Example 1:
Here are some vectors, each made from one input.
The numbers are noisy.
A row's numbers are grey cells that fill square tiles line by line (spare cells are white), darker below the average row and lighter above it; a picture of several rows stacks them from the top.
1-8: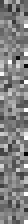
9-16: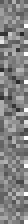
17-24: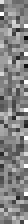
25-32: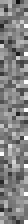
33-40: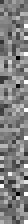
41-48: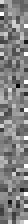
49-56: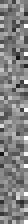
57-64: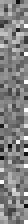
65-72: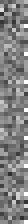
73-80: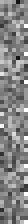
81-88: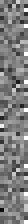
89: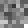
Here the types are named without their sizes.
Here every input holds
a point on each of two lines.
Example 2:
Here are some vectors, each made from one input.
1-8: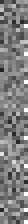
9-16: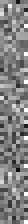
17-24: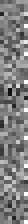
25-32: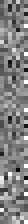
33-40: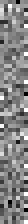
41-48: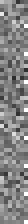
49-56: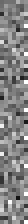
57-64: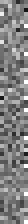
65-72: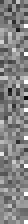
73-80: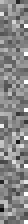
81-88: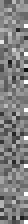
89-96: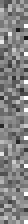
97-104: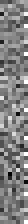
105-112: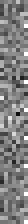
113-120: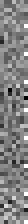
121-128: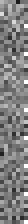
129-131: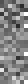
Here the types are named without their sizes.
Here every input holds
a point on a line.
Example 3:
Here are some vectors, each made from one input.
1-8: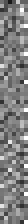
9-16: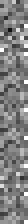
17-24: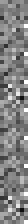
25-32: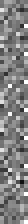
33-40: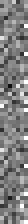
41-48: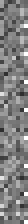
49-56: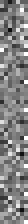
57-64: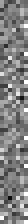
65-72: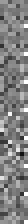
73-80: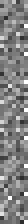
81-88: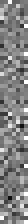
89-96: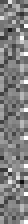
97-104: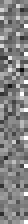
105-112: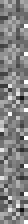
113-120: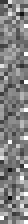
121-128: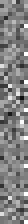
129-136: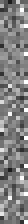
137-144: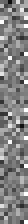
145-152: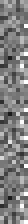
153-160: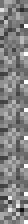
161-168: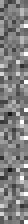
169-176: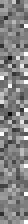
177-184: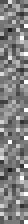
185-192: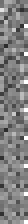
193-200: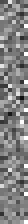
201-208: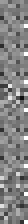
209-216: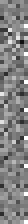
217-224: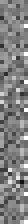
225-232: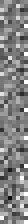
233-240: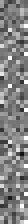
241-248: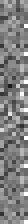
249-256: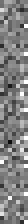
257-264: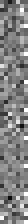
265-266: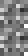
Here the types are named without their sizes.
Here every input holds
a point on a line.
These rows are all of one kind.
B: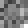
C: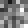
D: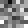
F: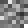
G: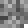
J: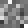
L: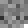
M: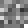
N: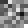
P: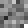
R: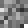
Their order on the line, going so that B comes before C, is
N, F, J, M, R, P, G, L, B, C, D.
